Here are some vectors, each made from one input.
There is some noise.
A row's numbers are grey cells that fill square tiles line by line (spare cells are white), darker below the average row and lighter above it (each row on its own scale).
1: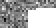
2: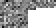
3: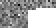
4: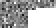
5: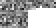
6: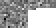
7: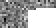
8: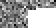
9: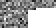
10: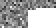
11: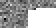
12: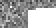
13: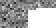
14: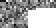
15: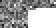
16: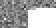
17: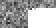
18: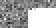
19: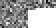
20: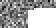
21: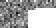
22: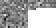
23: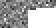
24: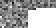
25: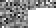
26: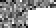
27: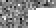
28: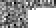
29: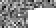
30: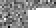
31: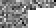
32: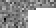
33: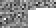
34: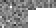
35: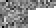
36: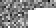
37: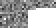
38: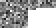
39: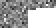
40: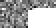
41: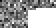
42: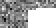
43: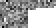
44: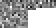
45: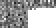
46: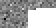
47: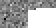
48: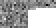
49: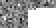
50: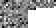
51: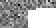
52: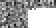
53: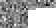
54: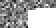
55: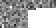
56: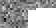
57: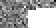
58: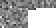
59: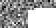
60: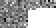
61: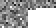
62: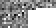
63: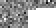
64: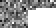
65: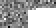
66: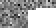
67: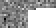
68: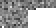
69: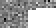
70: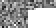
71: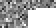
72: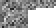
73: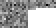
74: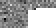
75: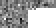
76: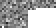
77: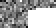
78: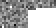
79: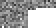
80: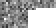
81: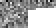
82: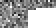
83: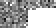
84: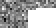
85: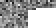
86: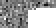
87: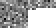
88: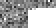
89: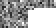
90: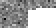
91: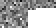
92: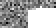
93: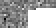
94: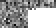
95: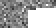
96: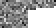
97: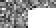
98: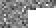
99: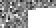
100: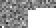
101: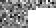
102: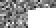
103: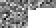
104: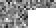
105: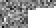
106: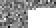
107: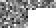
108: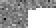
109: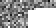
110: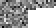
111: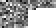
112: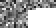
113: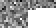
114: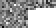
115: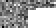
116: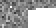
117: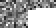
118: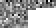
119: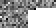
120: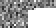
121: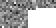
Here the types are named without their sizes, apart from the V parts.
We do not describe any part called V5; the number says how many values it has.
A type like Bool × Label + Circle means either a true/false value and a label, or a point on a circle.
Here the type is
(Label + Tree) × V5.
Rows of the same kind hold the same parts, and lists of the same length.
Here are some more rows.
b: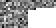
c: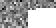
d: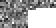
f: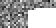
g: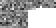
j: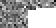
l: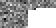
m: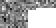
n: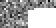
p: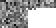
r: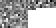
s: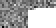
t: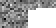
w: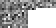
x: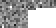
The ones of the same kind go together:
b, d, j, l, m, p, r, s, t, x
c, f, g, n, w

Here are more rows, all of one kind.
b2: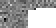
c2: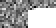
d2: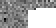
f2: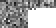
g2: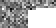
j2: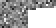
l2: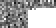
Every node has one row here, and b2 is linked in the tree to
d2 and f2.
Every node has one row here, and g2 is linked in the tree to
c2.
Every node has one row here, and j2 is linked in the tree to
l2.
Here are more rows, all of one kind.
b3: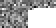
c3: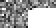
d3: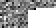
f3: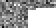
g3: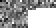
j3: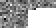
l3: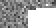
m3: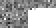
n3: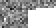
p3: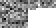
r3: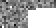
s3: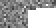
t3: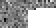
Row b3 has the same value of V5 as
c3, f3 and g3.
